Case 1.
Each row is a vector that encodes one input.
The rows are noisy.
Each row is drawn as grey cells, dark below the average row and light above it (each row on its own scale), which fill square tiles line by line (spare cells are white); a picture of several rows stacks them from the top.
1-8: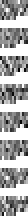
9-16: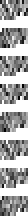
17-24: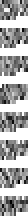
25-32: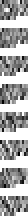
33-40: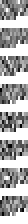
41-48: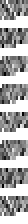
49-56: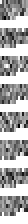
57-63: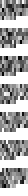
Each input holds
either a point on a 4-point line, or a point on a 9-point line.
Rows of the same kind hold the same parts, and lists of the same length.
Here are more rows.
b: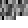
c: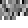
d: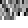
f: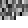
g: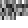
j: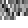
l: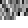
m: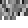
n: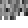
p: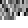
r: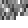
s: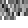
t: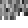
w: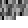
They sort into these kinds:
b, f, g, r, w
c, d, j, l, m, n, p, s, t

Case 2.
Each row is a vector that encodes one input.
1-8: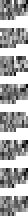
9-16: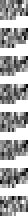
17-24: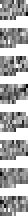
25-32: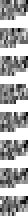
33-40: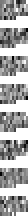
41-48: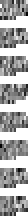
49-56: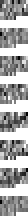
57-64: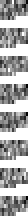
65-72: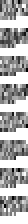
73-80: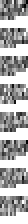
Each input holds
either a point on a 4-point line, or a point on a 7-point line.
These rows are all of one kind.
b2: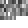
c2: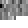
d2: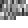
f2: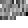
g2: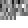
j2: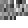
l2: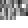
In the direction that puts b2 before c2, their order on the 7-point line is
f2, j2, d2, g2, l2, b2, c2.
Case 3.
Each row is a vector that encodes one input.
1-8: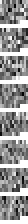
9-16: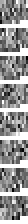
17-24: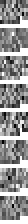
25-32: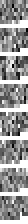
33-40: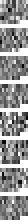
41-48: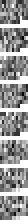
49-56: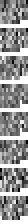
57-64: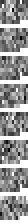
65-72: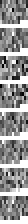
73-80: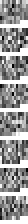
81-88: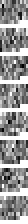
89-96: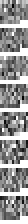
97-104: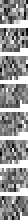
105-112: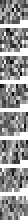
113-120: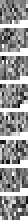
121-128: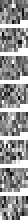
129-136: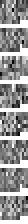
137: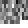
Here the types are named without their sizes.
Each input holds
either a fixed value, or a node of a tree, or four true/false values.
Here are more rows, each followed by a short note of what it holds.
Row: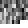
four true/false values
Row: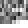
a fixed value
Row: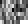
four true/false values
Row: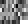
four true/false values
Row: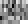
a node of a tree
